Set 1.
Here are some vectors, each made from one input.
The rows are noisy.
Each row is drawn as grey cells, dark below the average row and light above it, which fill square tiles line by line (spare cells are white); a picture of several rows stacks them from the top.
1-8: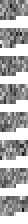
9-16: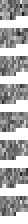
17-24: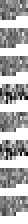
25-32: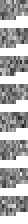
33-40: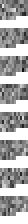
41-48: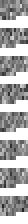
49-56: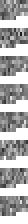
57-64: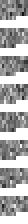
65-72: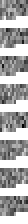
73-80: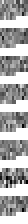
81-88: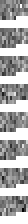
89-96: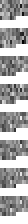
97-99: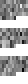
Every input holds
a list of up to two points on a 10-point line.
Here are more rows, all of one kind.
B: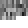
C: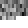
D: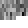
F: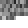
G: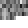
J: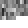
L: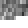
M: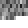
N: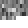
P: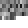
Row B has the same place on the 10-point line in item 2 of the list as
L, M and P.
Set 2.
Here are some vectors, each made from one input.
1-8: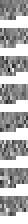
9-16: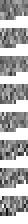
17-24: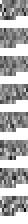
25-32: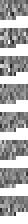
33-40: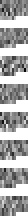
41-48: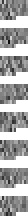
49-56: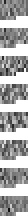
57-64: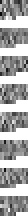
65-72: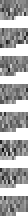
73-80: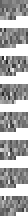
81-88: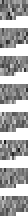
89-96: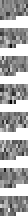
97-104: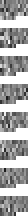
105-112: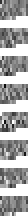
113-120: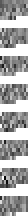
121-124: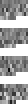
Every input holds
a point on an 8-point line and a true/false value.
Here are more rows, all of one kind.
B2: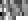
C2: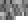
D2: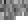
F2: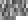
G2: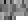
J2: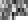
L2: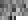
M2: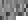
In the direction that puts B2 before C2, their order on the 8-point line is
B2, L2, G2, D2, C2, M2, J2, F2.
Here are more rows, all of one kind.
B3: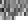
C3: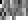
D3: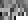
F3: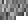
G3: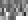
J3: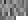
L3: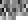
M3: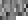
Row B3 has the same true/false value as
G3 and L3.
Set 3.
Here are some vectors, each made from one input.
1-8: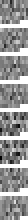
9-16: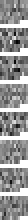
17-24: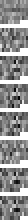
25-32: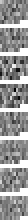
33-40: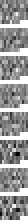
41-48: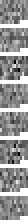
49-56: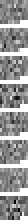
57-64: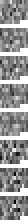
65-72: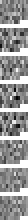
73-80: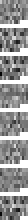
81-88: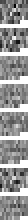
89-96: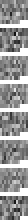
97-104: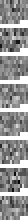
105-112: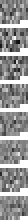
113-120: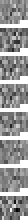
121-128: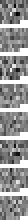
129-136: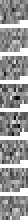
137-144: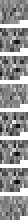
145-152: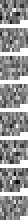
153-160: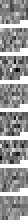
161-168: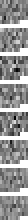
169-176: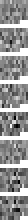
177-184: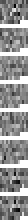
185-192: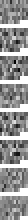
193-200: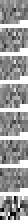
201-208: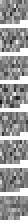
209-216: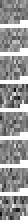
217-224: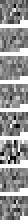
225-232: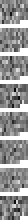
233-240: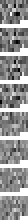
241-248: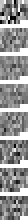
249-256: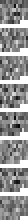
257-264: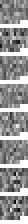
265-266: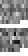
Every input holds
a list of up to two items, each a point on each of two 3-point lines.
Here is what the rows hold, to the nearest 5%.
All of them are lists of up to two items, each a point on each of two 3-point lines: a few are empty, 35% hold one and 65% two.
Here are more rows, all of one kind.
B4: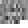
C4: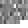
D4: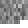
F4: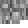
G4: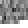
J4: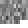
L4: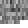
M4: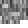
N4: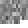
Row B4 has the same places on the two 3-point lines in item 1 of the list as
D4, J4 and N4.
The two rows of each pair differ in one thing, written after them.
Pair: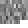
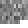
the place on one of the two 3-point lines in item 2 of the list
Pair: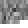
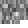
the place on one of the two 3-point lines in item 1 of the list
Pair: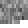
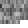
the place on one of the two 3-point lines in item 1 of the list
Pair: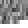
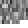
the place on one of the two 3-point lines in item 1 of the list
